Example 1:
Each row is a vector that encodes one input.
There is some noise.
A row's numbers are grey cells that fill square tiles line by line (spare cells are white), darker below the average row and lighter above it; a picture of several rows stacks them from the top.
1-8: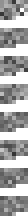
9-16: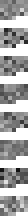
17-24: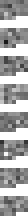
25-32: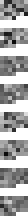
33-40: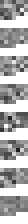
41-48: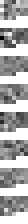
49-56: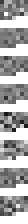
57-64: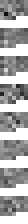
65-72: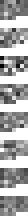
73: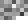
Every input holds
a list of up to two points on a 5-point line.
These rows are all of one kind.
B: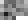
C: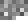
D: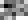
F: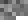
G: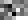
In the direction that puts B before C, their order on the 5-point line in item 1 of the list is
G, B, F, C, D.
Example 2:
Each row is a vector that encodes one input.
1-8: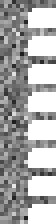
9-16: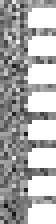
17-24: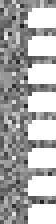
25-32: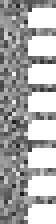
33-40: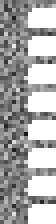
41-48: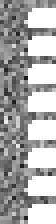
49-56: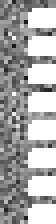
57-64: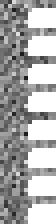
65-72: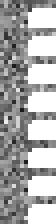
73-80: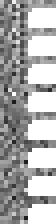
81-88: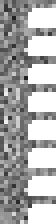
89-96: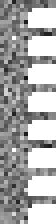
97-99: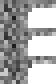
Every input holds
a node of a 12-node tree and a true/false value.
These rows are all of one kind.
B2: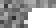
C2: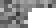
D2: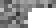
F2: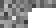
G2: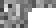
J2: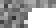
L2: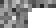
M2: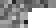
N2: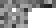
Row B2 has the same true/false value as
C2, D2 and J2.
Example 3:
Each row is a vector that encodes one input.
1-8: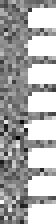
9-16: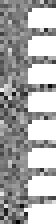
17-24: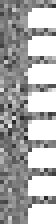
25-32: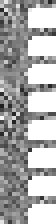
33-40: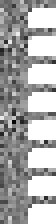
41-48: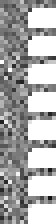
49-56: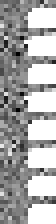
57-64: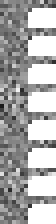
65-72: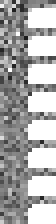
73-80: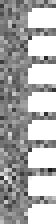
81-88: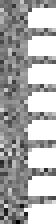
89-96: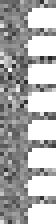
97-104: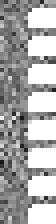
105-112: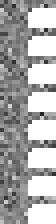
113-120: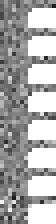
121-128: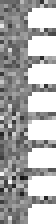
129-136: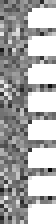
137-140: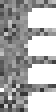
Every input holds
either a fixed value, or a point on each of two 9-point lines, or four true/false values.
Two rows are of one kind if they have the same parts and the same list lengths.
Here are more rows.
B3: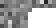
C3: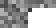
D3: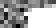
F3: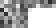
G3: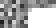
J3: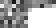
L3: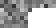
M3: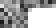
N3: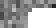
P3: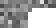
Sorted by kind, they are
B3, C3, L3, N3, P3
D3
F3, G3, J3, M3

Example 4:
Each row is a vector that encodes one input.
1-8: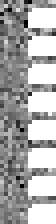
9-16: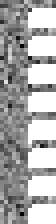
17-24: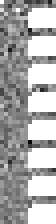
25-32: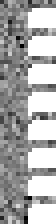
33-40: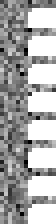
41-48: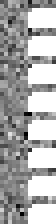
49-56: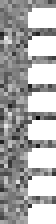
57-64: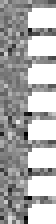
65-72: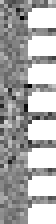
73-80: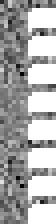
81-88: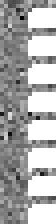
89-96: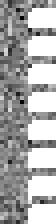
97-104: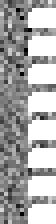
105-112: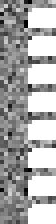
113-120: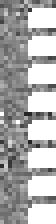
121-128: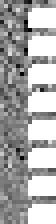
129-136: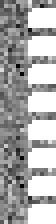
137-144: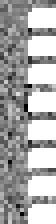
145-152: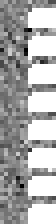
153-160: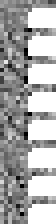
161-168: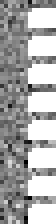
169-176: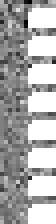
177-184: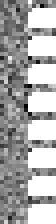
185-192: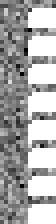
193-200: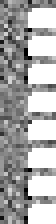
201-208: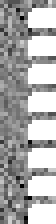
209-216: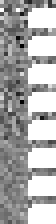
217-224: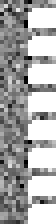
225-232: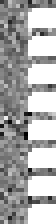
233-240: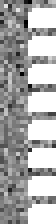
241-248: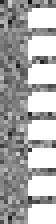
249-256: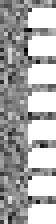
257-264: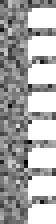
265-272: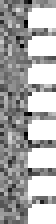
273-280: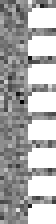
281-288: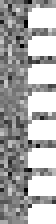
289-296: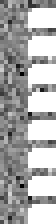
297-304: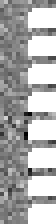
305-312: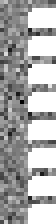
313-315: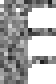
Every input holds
a node of an 8-node tree and a true/false value.
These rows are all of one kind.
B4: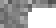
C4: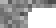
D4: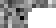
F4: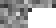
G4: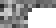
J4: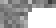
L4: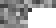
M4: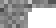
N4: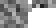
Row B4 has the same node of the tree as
C4, J4 and M4.
